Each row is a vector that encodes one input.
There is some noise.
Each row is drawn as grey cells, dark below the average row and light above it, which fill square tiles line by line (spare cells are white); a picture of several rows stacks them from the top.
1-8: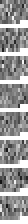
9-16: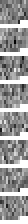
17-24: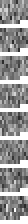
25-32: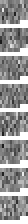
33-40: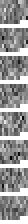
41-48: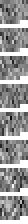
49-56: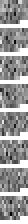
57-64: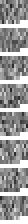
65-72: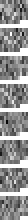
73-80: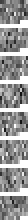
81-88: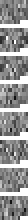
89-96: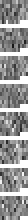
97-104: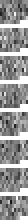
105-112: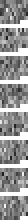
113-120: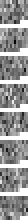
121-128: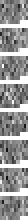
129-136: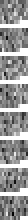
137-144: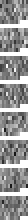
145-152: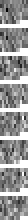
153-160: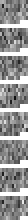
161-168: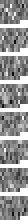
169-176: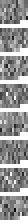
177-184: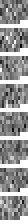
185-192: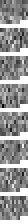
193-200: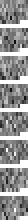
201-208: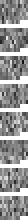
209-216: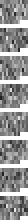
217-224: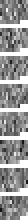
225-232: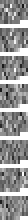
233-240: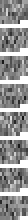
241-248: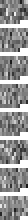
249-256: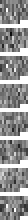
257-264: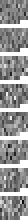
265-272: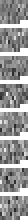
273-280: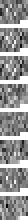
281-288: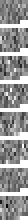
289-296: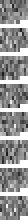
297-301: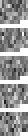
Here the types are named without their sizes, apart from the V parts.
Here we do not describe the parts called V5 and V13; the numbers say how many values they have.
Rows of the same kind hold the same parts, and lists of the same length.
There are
2 kinds of row.
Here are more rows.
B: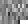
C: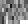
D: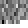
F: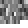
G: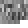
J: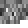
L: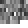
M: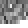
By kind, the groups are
B, C, D, G
F, J, L, M

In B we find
two labels and a value of V5.
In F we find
a label and a value of V13.
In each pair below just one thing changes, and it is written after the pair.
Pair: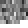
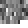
the label
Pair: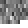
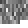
the value of V13
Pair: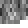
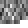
the label
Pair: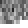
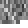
the label
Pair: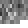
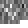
the label
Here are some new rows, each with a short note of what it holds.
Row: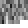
two labels and a value of V5
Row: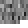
two labels and a value of V5
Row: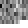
two labels and a value of V5
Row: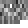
a label and a value of V13
